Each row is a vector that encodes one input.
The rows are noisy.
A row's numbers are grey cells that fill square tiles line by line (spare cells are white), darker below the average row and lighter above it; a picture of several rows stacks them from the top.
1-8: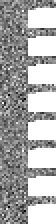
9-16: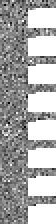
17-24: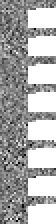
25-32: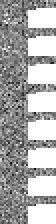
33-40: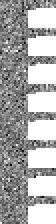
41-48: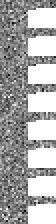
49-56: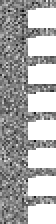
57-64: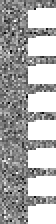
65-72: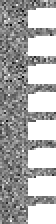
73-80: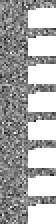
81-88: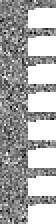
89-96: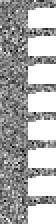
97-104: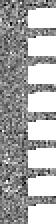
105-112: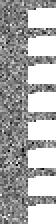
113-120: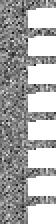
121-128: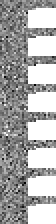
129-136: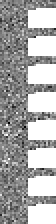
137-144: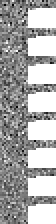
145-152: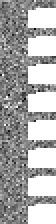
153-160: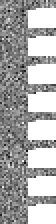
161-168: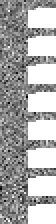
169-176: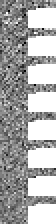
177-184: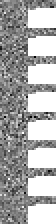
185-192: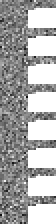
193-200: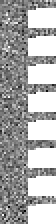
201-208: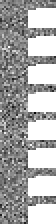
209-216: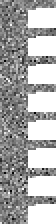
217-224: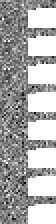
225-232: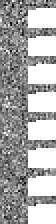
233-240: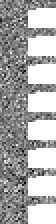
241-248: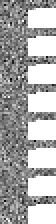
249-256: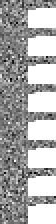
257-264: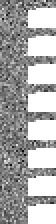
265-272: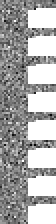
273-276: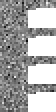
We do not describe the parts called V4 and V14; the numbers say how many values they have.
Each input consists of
either a point on a 9-point line and a value of V4, or a true/false value and a value of V14.
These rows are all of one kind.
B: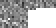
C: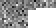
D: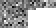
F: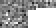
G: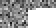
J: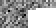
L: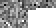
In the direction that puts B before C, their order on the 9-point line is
L, G, B, C, D, F, J.
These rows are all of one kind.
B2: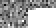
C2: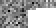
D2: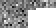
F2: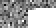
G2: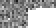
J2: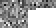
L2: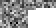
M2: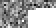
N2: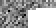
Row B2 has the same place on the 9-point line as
F2, J2 and M2.
